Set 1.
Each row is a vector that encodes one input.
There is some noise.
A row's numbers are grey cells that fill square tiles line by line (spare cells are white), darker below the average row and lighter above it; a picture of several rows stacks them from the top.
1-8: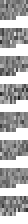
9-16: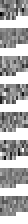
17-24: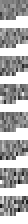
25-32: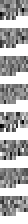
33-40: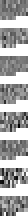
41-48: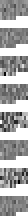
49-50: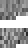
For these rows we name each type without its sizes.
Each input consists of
a label and a true/false value.
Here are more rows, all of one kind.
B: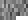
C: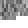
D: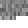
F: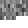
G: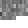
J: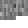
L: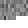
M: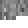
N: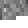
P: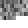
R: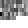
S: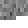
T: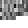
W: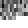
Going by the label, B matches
G, R and S.
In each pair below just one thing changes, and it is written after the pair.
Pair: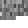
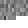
the label
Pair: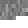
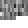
the true/false value
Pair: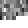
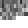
the label
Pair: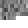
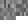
the true/false value
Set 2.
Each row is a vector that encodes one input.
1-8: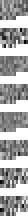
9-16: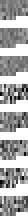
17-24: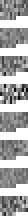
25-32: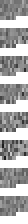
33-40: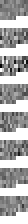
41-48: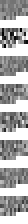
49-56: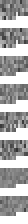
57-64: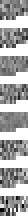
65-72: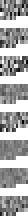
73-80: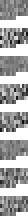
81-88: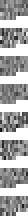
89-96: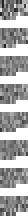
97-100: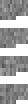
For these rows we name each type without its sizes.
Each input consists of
either a point on a circle and a true/false value, or a fixed value.
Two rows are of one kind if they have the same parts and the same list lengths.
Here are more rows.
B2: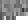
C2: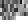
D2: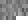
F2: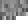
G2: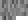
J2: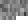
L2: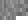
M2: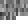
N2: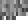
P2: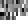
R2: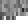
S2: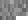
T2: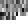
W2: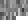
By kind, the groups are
B2, C2, D2, F2, J2, L2, M2, N2, R2, S2, W2
G2, P2, T2

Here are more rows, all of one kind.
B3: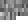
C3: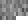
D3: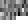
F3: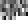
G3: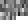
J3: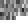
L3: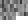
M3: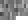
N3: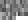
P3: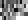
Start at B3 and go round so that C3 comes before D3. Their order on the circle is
B3, P3, C3, G3, D3, M3, N3, F3, J3, L3.
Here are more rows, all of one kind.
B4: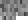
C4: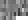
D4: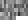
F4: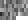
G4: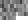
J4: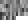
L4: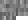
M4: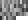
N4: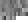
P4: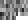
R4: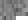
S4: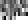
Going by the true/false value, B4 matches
D4, G4 and M4.
